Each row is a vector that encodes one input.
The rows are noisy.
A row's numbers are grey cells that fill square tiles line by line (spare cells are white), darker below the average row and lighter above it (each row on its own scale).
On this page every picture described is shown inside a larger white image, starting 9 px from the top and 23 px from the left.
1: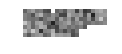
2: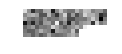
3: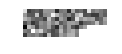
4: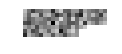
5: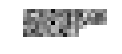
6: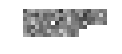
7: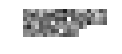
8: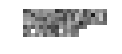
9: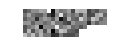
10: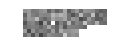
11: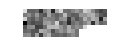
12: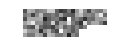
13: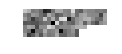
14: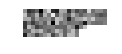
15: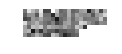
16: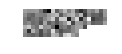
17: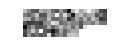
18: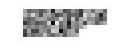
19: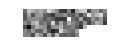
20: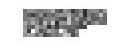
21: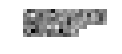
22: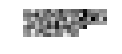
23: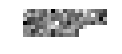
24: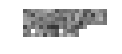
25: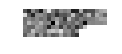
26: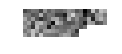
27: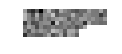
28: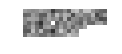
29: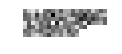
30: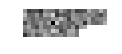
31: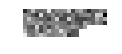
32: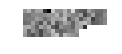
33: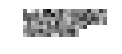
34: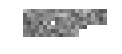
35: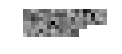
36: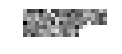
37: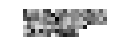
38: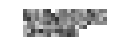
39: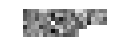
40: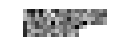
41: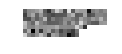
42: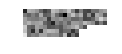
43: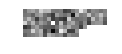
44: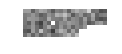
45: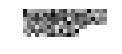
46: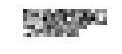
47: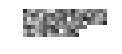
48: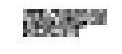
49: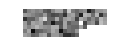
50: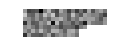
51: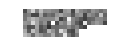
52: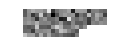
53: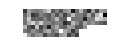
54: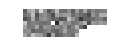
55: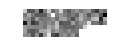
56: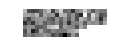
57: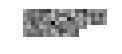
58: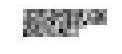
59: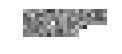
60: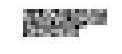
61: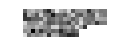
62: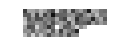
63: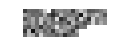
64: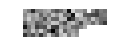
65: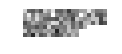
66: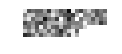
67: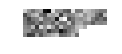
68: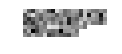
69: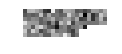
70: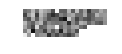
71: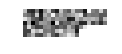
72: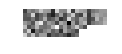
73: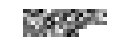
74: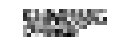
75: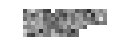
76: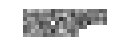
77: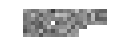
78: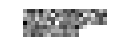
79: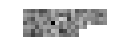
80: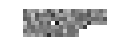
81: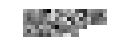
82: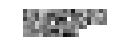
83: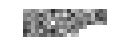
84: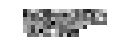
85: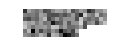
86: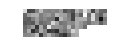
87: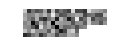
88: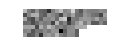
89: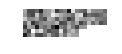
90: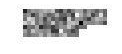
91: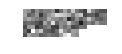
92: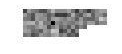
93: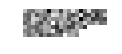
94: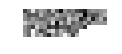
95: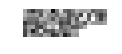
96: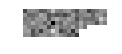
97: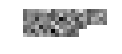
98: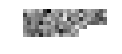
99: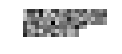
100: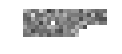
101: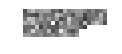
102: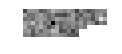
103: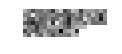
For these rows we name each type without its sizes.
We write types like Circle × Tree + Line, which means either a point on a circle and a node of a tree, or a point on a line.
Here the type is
Bool × Line × Line × Line.
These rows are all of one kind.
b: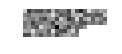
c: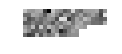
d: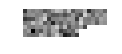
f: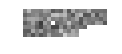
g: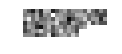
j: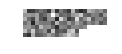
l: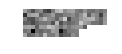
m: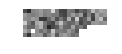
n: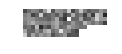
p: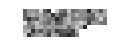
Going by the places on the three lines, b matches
j and m.
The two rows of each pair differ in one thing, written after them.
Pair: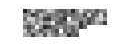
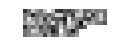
the place on one of the three lines
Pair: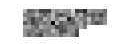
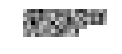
the place on one of the three lines
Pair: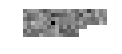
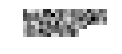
the place on one of the three lines
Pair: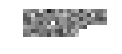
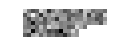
the place on one of the three lines
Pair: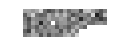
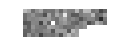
the place on one of the three lines
